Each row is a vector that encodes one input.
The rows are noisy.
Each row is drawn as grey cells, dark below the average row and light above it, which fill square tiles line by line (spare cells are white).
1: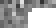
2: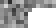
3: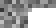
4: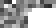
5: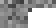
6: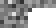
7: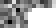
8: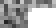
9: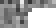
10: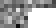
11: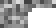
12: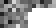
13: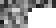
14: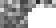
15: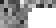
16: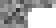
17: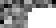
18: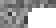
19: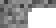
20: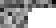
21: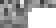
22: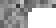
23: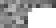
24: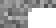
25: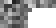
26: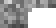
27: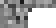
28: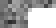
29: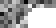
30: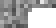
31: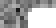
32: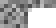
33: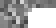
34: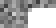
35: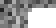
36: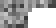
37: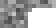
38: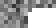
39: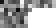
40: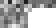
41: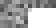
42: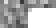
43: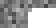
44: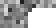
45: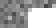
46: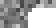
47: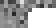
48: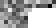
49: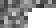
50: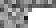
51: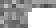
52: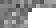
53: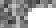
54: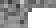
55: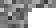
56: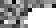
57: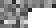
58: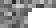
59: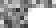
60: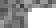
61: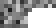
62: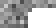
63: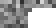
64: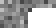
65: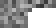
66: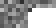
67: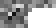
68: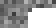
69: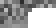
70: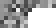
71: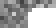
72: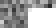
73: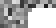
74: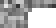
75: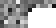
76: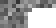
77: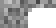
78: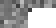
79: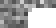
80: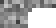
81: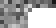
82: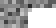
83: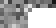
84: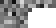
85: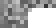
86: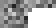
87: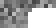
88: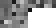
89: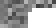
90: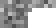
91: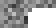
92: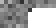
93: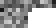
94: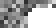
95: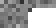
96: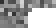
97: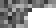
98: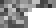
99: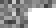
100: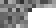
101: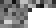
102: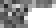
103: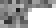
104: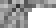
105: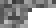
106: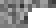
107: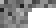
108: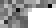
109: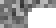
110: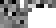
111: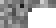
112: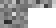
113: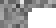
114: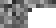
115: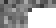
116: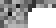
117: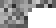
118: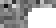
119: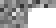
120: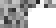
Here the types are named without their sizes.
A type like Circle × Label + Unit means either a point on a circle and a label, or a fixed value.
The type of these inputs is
List(Line).
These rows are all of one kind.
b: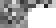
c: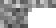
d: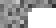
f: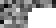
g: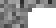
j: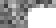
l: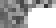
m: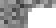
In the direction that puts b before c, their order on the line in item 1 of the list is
g, l, m, b, f, j, d, c.
